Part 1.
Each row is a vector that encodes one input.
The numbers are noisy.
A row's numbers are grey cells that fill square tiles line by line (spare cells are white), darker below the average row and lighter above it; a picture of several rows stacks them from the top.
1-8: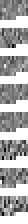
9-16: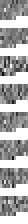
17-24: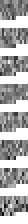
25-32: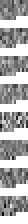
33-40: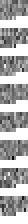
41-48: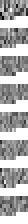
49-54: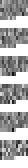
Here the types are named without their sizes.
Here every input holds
either a point on a circle, or a fixed value.
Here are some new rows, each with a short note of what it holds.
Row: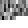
a fixed value
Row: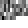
a fixed value
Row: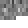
a point on a circle
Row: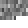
a point on a circle
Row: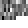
a fixed value
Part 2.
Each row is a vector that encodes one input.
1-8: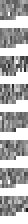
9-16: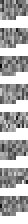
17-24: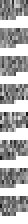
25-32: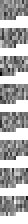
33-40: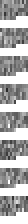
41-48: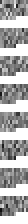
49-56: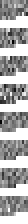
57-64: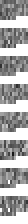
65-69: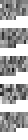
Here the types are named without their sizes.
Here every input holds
a node of a tree.
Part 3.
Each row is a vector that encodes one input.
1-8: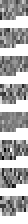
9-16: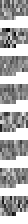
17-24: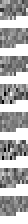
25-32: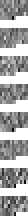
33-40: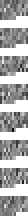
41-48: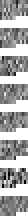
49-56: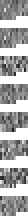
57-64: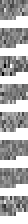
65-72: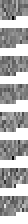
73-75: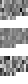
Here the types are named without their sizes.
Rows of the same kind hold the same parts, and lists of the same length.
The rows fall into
2 kinds.
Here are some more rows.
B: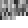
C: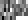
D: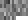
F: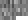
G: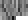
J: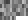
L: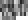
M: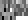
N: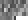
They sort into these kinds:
B, D, F, G, J, L, N
C, M

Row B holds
a point on a circle.
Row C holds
a fixed value.
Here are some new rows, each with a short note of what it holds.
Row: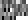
a fixed value
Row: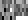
a fixed value
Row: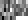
a fixed value
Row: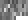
a point on a circle
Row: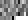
a point on a circle
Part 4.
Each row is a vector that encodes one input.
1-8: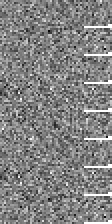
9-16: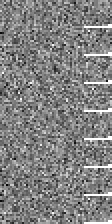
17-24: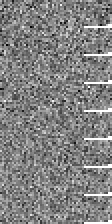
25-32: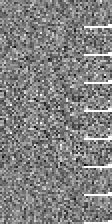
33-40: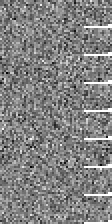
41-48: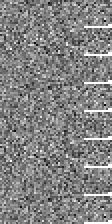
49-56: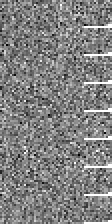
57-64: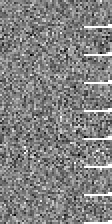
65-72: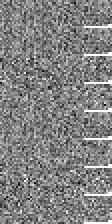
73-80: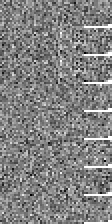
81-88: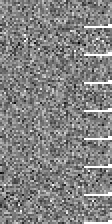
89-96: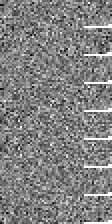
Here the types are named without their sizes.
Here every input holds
a point on a circle.
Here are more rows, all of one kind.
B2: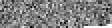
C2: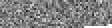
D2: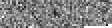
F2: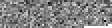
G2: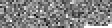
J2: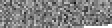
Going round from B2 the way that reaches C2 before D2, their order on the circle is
B2, J2, C2, D2, F2, G2.
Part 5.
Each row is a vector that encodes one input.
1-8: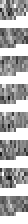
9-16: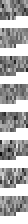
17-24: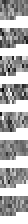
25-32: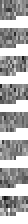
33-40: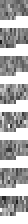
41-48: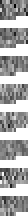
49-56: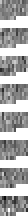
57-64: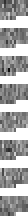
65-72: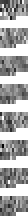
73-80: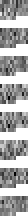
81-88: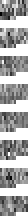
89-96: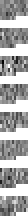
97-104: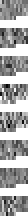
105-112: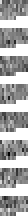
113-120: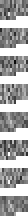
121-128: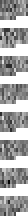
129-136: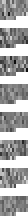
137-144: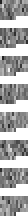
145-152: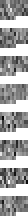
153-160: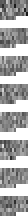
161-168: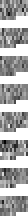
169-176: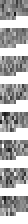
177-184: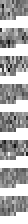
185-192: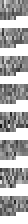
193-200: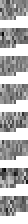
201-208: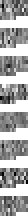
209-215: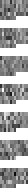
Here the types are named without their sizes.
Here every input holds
a point on a line.
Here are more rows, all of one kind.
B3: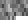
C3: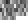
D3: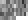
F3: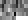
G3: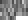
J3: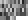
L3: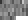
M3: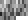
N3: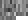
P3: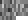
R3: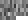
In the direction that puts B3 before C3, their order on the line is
R3, N3, P3, L3, G3, B3, F3, C3, D3, J3, M3.
